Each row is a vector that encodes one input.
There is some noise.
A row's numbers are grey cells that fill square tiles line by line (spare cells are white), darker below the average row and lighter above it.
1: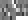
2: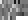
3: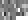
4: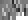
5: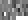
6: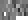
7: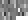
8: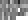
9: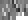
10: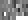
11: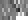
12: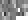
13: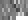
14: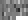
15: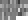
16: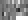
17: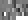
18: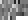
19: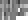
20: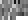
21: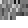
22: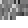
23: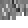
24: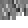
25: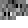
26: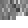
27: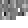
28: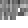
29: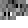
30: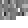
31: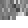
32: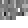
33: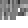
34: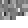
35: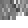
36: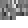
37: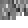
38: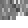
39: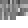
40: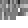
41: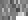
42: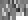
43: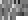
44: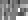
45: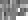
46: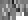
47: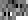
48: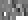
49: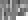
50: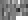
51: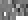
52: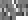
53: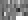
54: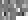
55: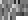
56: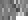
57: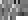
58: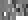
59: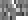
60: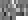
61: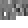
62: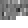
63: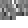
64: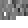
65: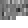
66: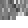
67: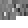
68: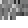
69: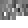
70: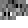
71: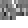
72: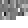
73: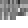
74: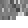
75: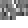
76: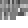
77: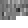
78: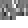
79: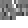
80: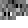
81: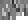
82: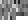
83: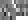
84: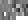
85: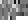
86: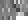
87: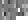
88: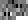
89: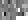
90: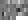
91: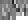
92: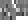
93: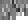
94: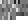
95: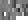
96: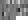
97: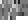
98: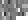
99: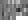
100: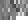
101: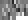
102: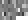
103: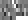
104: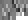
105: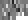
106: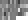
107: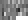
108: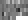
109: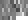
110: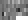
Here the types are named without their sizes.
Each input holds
either a fixed value, or three true/false values.
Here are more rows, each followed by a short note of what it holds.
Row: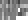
three true/false values
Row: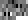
a fixed value
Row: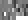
three true/false values
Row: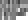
three true/false values
